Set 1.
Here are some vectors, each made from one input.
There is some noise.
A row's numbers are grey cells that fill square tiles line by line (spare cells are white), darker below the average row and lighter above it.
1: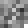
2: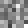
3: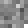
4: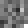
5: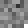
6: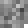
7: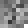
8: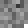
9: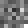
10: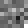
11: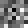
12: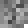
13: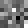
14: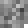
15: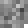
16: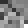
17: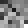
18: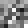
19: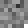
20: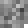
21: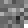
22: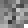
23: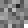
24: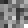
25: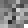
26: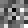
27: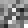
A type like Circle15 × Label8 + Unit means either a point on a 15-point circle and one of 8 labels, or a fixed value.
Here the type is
Label5.
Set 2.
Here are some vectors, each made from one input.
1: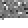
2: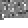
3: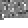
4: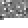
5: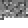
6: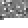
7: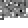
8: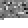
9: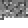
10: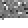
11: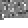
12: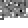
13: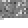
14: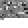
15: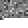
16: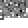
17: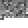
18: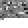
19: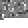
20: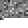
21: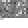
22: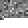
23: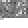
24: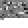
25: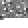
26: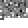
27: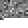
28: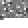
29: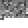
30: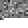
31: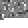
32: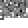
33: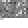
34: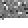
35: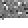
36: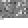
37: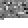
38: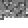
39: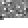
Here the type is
Line8.
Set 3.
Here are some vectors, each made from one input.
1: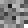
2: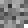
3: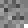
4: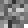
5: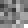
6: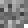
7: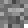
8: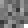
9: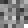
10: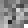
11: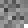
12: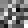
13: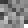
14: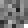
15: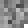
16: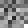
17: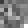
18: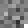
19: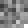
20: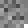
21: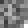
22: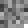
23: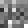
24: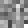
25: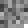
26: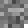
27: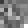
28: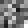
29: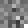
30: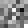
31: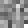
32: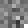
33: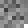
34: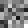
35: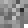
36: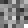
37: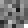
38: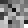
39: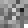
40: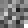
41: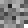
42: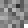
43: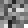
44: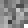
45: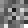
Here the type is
Label10.
